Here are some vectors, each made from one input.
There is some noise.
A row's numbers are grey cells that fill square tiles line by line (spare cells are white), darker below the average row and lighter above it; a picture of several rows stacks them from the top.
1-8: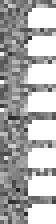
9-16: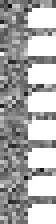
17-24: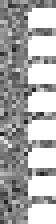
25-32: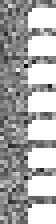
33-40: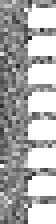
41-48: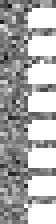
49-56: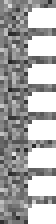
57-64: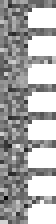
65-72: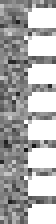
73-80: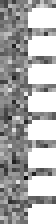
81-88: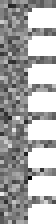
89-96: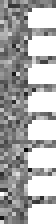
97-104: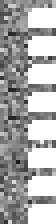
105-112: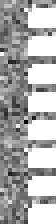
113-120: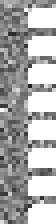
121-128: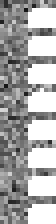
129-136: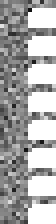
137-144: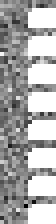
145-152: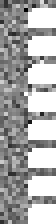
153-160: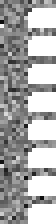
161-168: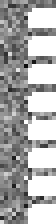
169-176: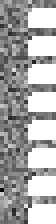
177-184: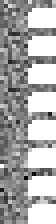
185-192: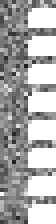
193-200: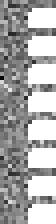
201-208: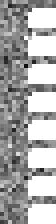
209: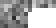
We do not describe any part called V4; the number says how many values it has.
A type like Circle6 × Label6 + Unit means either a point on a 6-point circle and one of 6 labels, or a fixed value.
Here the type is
(Bool × Bool × Bool + List2(V4)) × Line5 + Tree8.
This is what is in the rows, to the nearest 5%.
About 75% of them hold a point on a 5-point line, together with either three true/false values, or a list of up to two values of V4. The rest hold a node of an 8-node tree.
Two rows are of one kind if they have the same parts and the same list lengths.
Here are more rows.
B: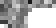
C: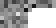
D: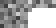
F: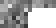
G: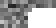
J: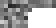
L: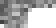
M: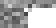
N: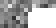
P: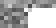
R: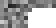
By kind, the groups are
B, L, M, P
C, D
F
G, J, R
N

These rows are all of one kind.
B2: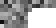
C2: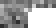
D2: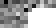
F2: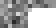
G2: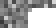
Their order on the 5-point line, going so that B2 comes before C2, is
B2, D2, G2, F2, C2.
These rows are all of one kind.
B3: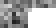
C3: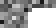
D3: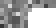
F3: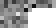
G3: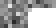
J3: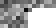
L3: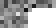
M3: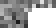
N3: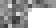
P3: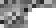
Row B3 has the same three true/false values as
G3, N3 and P3.
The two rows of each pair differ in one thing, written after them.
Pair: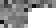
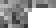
the place on the 5-point line
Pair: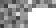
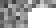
one of the three true/false values
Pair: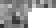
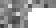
the place on the 5-point line
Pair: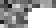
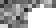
one of the three true/false values
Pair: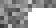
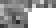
the place on the 5-point line
